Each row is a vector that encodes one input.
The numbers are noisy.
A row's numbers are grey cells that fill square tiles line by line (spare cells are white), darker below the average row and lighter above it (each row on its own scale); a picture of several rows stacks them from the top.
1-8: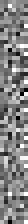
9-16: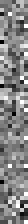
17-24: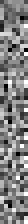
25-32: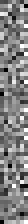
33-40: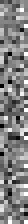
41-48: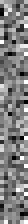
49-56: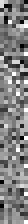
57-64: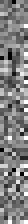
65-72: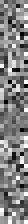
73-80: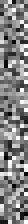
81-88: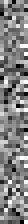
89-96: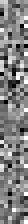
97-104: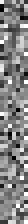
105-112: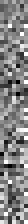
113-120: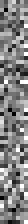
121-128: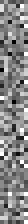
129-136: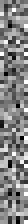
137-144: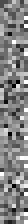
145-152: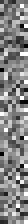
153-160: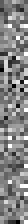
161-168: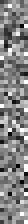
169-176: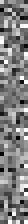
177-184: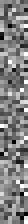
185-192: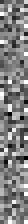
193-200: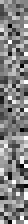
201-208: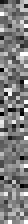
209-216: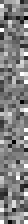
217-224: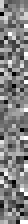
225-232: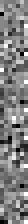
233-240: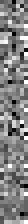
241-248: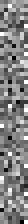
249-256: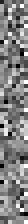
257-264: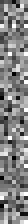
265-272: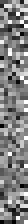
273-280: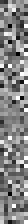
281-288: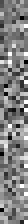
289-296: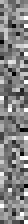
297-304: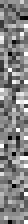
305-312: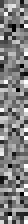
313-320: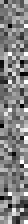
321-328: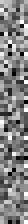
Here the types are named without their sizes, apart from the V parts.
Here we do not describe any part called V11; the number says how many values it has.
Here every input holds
a value of V11, together with either a label, or three true/false values.
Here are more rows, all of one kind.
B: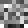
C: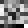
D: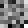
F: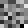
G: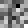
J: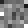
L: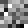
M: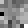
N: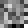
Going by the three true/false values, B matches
C, L and N.
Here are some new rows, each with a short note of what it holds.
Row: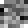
a label and a value of V11
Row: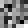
a label and a value of V11
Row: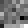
a label and a value of V11
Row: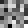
three true/false values and a value of V11
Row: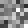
a label and a value of V11
